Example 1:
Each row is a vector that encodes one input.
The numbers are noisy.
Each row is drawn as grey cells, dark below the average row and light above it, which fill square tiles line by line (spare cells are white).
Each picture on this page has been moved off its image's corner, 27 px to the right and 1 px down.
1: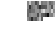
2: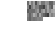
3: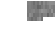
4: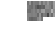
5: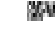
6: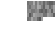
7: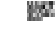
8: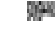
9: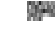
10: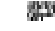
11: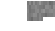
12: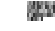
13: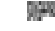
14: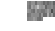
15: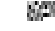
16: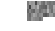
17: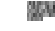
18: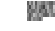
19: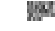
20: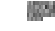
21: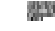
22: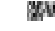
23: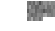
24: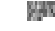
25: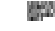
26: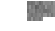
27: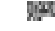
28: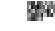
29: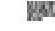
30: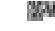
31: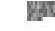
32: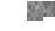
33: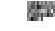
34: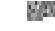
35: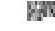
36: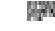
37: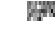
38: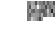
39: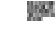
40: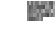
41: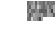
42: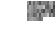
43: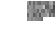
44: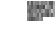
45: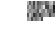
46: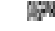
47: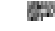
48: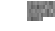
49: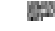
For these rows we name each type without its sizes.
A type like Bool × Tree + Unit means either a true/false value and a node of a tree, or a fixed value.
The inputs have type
Line.
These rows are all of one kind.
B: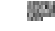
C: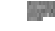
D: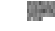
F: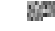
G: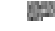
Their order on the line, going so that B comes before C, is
D, B, G, C, F.
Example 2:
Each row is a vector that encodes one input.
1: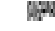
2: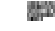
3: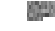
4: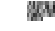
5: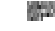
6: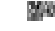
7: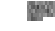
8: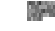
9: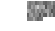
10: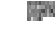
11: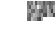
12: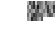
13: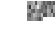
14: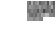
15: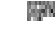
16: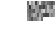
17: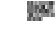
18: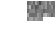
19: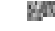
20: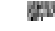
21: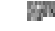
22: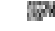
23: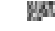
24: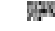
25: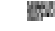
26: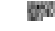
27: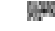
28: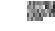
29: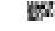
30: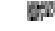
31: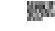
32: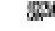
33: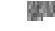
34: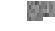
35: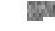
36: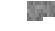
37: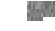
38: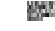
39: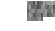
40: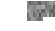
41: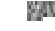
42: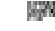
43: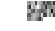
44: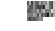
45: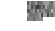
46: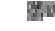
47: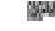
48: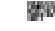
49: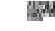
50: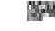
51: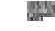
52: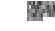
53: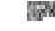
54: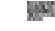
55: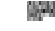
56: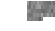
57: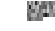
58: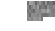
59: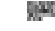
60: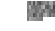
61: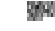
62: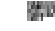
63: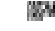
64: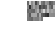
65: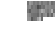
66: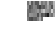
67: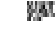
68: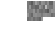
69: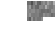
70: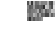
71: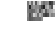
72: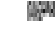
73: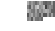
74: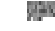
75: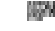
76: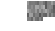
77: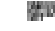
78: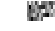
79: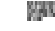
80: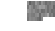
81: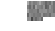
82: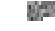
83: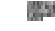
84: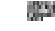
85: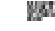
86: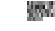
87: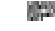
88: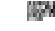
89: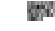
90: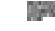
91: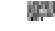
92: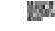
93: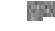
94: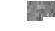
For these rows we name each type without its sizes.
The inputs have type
Circle.
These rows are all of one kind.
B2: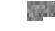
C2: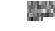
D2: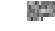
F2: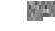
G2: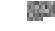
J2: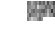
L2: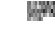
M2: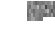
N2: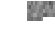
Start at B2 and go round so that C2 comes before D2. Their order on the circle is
B2, C2, N2, L2, D2, J2, F2, M2, G2.
